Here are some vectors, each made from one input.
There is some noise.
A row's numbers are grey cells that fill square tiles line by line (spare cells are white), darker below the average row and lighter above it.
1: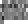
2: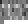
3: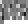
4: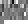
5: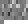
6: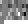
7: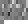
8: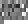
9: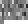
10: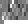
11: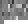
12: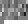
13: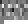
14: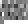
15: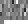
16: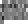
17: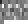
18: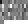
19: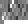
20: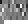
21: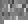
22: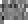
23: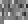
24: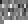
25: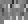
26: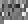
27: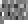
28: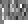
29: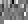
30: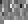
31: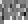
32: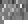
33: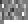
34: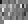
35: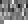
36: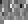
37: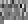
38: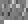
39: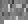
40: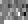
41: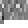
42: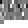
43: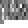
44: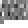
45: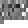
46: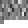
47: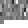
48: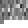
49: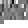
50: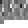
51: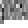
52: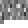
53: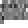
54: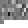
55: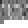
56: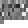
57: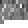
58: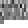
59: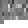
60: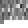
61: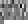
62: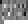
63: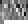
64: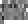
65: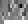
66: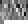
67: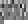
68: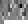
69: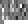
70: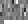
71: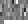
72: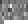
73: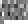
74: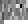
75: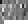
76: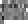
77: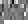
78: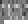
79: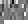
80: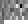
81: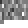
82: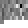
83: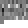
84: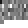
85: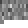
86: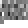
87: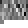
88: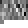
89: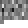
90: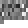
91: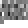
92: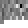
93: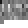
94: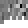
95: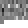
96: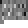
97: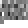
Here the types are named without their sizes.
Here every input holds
a label, together with either a fixed value, or three true/false values.
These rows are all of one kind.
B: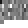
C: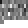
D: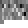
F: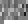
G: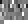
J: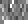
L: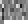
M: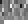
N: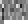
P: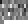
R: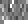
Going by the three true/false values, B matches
G, J, M and R.
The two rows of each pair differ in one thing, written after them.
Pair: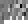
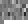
the label
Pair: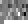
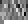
the label
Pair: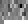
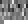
the label
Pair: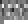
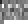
one of the three true/false values
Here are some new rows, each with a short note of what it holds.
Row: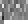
a label and three true/false values
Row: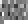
a label
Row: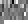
a label
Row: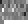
a label and three true/false values
